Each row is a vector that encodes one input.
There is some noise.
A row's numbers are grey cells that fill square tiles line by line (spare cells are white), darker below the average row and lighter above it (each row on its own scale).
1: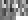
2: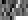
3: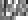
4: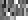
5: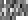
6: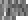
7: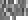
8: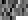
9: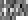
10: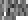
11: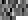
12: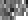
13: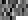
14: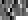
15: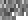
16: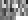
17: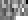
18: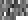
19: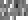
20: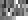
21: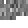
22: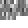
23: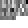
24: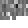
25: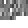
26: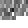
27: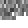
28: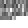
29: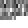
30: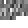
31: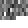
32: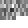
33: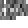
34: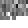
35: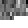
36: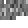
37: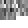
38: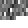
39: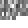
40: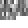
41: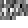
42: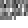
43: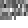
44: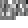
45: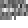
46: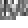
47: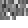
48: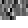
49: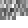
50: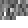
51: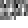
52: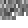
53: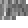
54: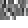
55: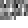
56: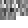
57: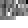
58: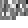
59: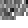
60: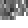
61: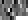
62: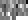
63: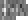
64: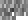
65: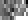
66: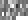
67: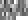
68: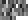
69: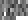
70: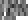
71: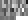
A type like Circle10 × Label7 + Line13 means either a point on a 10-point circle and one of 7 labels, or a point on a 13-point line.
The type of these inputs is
Circle8.
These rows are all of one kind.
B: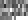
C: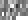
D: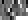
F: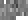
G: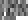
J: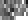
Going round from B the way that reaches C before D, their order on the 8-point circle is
B, C, J, D, G, F.
